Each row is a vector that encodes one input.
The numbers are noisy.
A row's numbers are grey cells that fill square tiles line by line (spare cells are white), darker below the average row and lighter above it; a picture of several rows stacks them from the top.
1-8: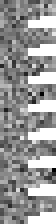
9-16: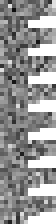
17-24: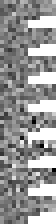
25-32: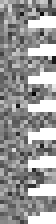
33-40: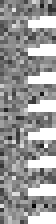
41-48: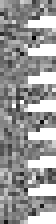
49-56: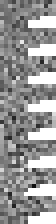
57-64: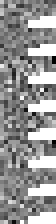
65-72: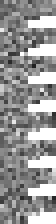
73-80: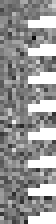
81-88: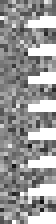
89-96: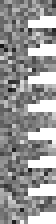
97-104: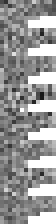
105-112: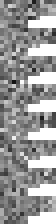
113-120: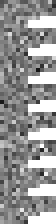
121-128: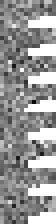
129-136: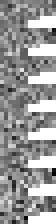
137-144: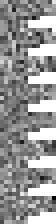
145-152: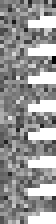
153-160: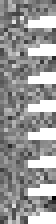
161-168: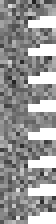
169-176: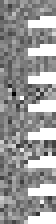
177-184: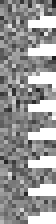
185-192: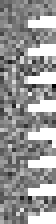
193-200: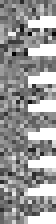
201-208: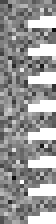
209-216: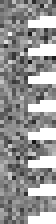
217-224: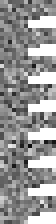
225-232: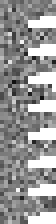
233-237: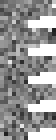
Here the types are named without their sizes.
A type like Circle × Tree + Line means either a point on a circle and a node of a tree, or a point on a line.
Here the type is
(Bool × Bool × Bool + Line) × Line + Label.
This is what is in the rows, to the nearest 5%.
About 20% of them hold a label. The rest hold a point on a line, together with either a point on a line, or three true/false values.
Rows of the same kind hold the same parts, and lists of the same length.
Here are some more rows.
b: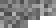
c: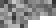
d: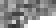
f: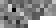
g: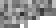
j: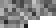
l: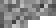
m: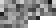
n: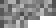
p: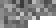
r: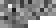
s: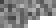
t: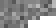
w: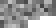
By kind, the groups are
b, l, n, s, t
c, f, j, p, r, w
d, g, m

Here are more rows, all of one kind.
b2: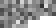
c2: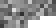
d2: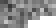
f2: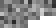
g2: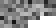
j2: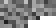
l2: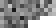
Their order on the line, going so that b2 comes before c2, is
b2, c2, d2, f2, g2, j2, l2.
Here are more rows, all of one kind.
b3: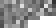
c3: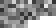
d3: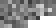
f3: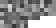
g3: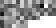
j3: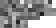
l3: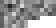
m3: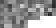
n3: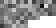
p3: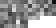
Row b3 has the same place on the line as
c3, g3, n3 and p3.
